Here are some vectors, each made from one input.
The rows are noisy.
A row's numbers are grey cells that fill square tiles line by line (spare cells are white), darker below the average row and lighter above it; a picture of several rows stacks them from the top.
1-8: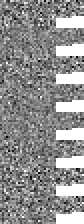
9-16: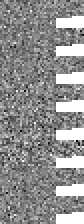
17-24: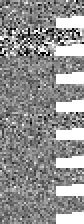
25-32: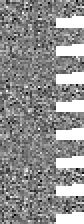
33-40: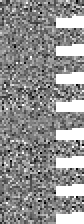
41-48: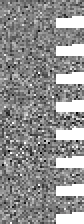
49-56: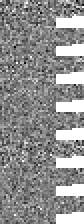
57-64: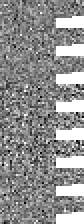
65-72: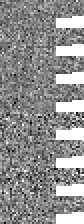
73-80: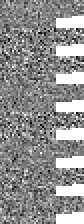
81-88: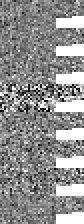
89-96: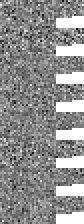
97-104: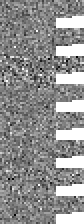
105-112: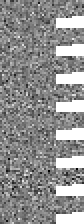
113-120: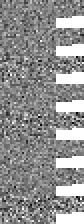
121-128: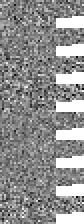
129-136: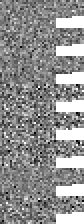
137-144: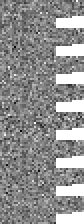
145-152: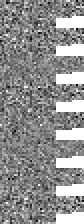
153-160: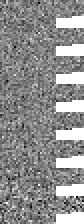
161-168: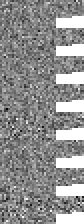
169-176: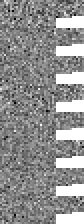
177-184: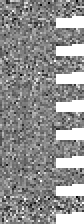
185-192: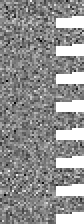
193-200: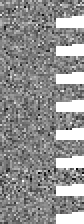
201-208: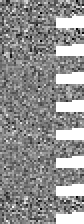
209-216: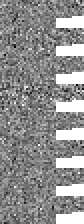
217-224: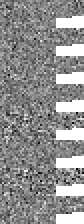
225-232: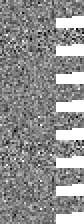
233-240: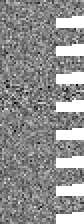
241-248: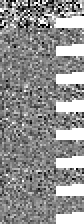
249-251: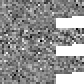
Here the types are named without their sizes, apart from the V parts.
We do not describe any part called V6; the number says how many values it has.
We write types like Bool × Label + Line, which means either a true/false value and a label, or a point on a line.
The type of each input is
List(Bool × V6).
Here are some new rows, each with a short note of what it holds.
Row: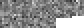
a list of two items
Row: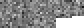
a list of two items
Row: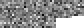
a list of two items
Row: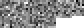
a list of one item
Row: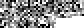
the empty list
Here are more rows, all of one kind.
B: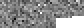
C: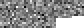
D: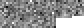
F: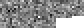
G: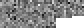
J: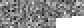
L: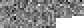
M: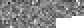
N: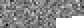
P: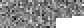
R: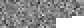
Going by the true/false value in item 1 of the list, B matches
M, N and R.
